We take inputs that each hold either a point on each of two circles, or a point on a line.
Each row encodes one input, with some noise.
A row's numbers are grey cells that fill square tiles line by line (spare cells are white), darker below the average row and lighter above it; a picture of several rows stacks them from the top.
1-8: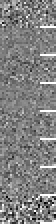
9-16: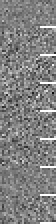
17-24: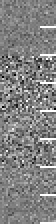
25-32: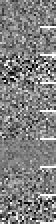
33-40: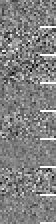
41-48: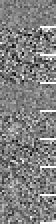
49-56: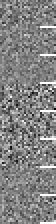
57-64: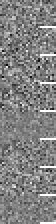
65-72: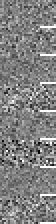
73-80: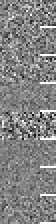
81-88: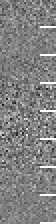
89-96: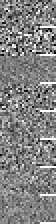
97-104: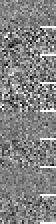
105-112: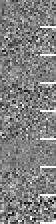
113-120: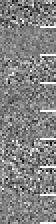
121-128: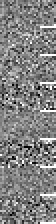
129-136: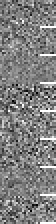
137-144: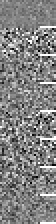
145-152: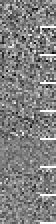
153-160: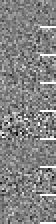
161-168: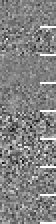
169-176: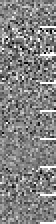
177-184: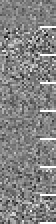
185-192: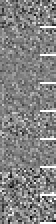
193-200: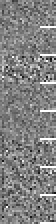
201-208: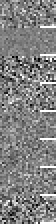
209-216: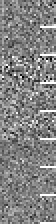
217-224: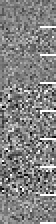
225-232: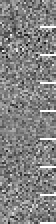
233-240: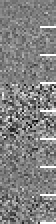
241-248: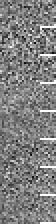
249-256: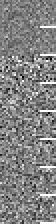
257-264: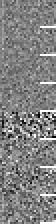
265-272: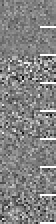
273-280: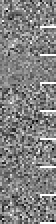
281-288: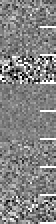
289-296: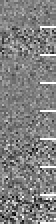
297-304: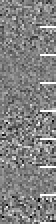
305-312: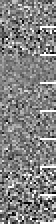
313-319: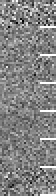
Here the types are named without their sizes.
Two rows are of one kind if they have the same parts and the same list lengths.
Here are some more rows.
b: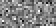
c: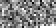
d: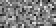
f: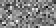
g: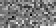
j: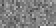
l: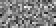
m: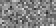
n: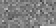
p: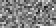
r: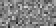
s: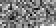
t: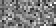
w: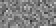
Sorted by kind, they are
b, d, f, g, n
c, j, l, m, p, r, s, t, w

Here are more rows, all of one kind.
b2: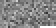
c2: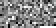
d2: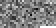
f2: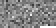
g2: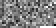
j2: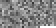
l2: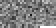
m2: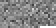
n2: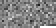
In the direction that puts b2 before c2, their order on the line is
n2, f2, j2, m2, d2, b2, c2, g2, l2.
